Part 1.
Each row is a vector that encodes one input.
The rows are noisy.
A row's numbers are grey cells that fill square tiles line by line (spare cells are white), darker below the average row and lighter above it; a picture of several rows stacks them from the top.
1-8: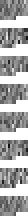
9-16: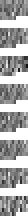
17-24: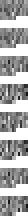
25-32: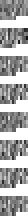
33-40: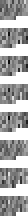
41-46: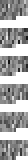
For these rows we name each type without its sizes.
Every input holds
a point on a line.
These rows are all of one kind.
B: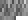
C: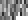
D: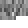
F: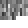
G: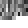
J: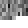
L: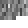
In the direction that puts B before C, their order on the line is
G, J, D, B, L, F, C.
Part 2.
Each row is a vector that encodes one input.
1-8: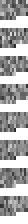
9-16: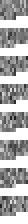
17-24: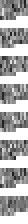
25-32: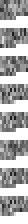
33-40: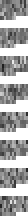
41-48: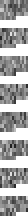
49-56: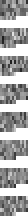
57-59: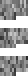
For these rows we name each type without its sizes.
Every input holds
four true/false values.
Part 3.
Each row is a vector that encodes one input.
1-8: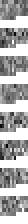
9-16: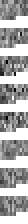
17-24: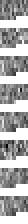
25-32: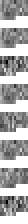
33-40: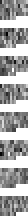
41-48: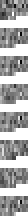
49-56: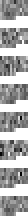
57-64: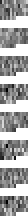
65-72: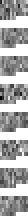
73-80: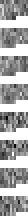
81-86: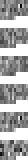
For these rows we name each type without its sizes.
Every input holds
a node of a tree.
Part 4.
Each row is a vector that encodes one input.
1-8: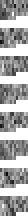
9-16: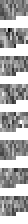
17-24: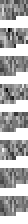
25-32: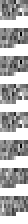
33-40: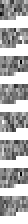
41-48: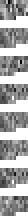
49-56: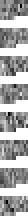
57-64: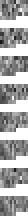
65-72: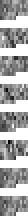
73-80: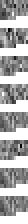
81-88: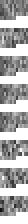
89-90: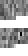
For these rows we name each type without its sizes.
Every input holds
a node of a tree.
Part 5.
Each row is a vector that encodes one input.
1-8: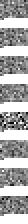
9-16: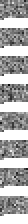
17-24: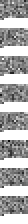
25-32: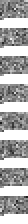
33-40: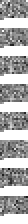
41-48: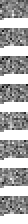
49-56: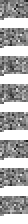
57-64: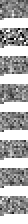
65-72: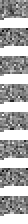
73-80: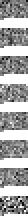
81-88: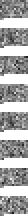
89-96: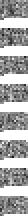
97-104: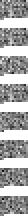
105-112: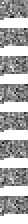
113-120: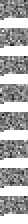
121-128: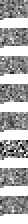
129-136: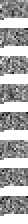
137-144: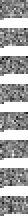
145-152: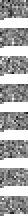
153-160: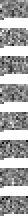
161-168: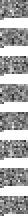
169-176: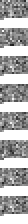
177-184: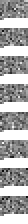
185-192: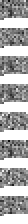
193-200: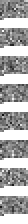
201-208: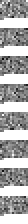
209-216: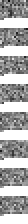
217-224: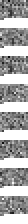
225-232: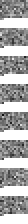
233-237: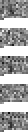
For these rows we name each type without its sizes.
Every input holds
either a fixed value, or four true/false values.
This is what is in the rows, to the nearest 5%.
A few of them hold a fixed value. The rest hold four true/false values.
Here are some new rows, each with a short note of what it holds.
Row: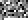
a fixed value
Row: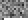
four true/false values
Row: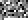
a fixed value
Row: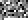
a fixed value
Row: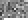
four true/false values
